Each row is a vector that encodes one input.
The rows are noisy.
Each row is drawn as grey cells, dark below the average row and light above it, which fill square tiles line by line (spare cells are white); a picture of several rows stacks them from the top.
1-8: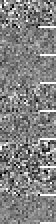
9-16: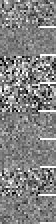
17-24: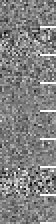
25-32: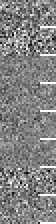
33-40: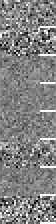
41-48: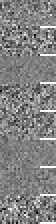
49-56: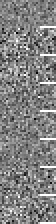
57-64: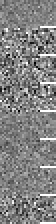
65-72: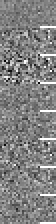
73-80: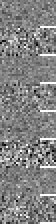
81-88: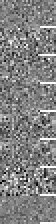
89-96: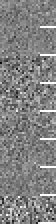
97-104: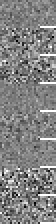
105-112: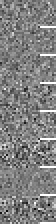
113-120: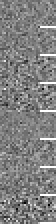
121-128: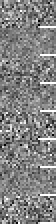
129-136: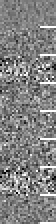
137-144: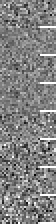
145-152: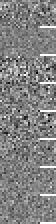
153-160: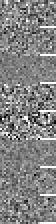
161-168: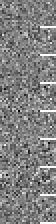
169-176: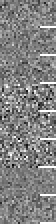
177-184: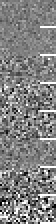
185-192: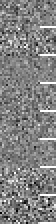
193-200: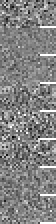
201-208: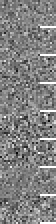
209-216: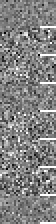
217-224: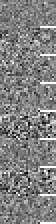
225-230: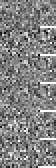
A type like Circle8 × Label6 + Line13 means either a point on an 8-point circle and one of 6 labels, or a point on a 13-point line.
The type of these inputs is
(Line5 + Line12) × Line10 + Line6.
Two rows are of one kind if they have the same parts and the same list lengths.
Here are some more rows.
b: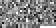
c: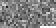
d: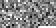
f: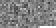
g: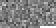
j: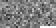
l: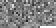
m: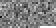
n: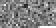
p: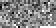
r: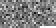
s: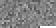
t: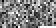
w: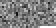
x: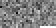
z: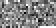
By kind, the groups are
b, d, t, z
c, g, n, p, r, x
f, j, l, m, s, w

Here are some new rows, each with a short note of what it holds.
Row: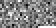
a point on a 6-point line
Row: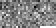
a point on a 5-point line and a point on a 10-point line
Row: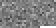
a point on a 5-point line and a point on a 10-point line
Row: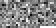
a point on a 6-point line
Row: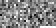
a point on a 6-point line
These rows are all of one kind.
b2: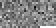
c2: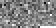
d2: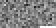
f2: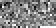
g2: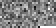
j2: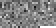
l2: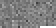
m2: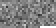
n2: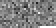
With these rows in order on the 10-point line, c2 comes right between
d2 and n2.
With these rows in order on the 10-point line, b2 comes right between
j2 and n2.
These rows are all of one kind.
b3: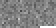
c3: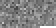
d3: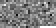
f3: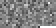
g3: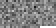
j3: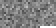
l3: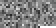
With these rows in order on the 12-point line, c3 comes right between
f3 and g3.
